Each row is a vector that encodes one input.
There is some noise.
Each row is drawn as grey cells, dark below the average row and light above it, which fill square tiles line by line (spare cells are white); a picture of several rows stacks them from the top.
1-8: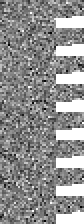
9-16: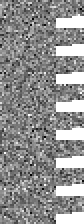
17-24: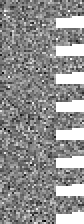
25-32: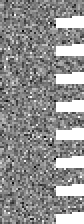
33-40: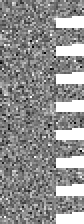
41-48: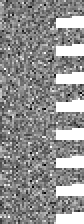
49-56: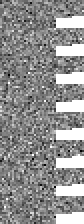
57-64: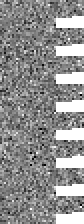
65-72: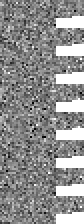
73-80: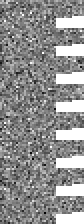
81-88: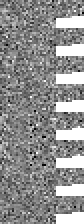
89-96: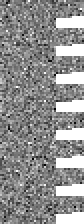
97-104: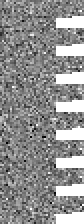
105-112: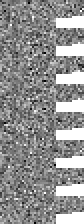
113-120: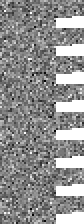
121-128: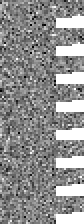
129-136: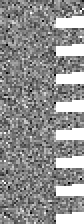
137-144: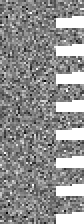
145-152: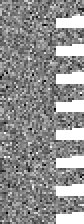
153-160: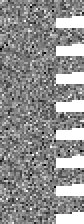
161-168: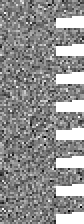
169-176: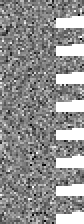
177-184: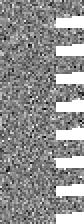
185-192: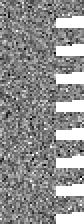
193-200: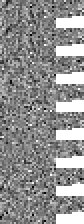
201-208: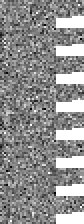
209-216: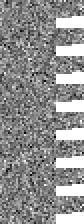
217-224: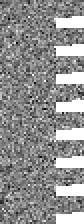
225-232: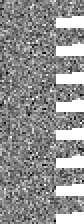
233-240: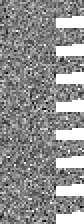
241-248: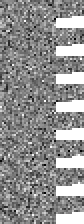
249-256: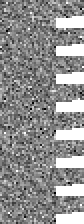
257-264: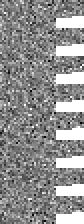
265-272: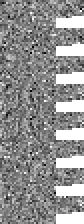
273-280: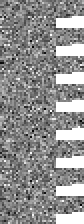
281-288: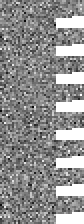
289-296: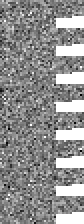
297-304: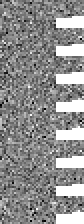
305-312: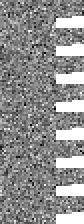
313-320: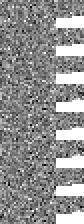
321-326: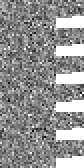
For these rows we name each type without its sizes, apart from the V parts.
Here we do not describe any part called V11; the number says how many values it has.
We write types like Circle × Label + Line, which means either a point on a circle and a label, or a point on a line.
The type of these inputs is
List(Line) × V11.
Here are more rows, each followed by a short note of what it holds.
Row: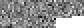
a value of V11, together with a list of one item
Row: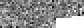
a value of V11, together with a list of one item
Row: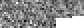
a value of V11, together with a list of three items
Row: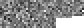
a value of V11, together with a list of two items
